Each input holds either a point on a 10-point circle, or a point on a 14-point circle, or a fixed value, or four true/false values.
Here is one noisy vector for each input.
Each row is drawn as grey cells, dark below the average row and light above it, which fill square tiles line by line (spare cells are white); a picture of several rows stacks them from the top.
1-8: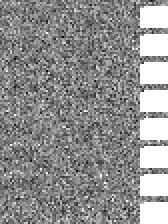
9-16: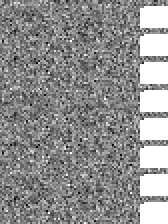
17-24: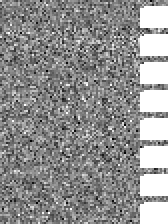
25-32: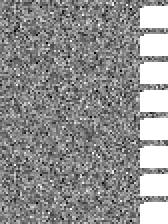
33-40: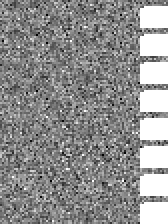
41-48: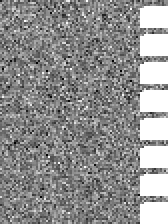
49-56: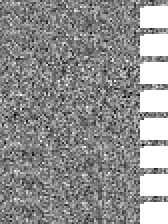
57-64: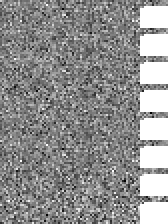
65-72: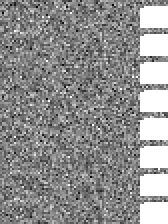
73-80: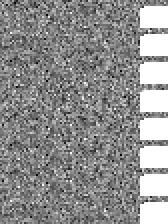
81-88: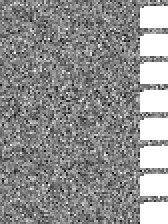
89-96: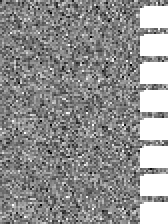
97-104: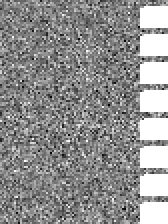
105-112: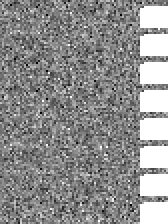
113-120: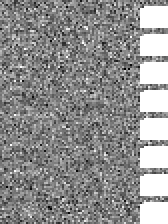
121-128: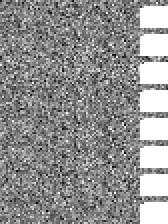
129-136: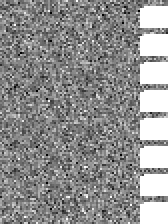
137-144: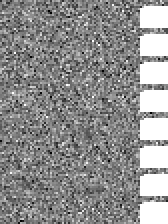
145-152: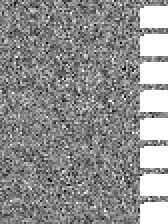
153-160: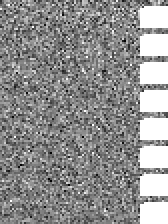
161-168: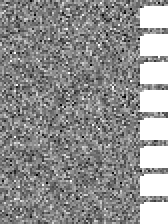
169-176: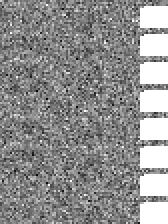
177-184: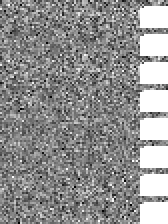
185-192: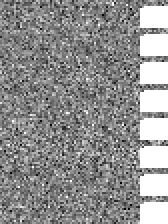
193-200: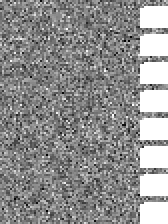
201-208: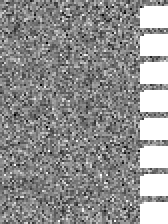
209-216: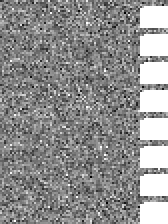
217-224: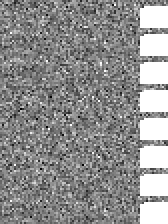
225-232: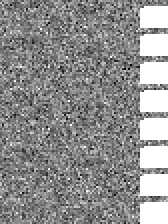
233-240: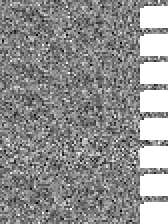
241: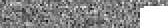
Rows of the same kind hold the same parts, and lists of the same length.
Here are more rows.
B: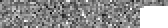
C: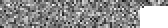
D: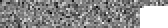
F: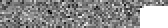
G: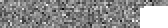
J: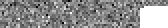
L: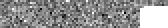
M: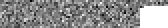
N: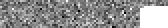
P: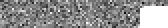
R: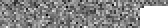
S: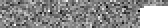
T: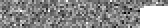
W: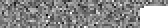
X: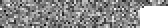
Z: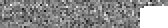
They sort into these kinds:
B, D, F, L, M, N, P, S, T
C, X
G, Z
J, R, W

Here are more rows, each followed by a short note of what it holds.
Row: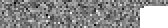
a point on a 10-point circle
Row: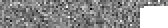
four true/false values
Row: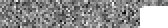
a point on a 14-point circle
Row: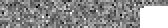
a point on a 10-point circle
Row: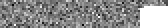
a point on a 14-point circle
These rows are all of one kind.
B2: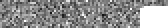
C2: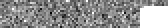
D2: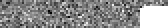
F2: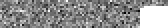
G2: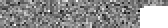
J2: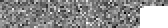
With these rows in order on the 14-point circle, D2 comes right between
B2 and G2.
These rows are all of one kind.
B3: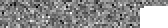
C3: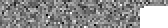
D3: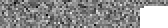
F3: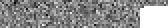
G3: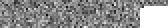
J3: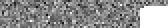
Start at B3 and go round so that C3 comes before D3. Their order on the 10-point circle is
B3, J3, C3, D3, F3, G3.
